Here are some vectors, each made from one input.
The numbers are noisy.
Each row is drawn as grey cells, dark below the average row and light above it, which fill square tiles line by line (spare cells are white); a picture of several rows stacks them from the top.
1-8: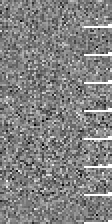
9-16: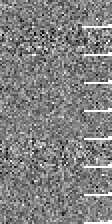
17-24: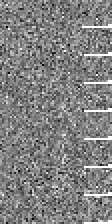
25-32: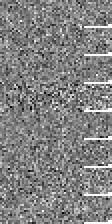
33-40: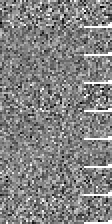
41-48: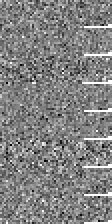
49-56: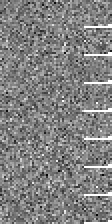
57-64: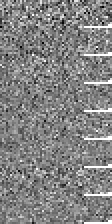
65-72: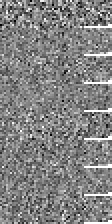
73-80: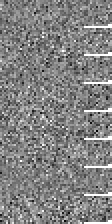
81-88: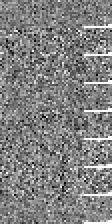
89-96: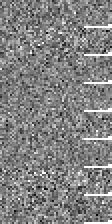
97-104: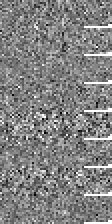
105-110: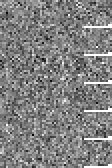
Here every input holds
four true/false values, together with either one of 5 labels, or a point on a 7-point line.
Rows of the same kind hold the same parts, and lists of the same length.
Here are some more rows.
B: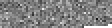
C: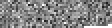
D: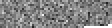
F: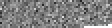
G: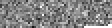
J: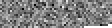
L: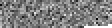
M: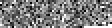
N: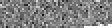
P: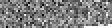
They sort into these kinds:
B, C, D, G, J, L, M
F, N, P

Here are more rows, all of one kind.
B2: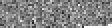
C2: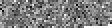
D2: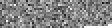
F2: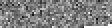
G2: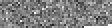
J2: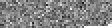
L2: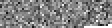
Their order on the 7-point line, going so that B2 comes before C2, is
D2, B2, L2, J2, G2, F2, C2.
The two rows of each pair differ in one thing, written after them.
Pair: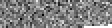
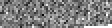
the label
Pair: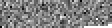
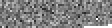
one of the four true/false values
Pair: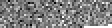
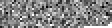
one of the four true/false values
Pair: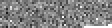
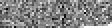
one of the four true/false values
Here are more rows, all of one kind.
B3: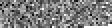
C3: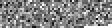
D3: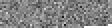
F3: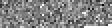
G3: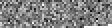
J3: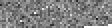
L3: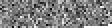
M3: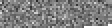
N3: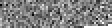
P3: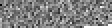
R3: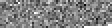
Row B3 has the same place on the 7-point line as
G3 and M3.
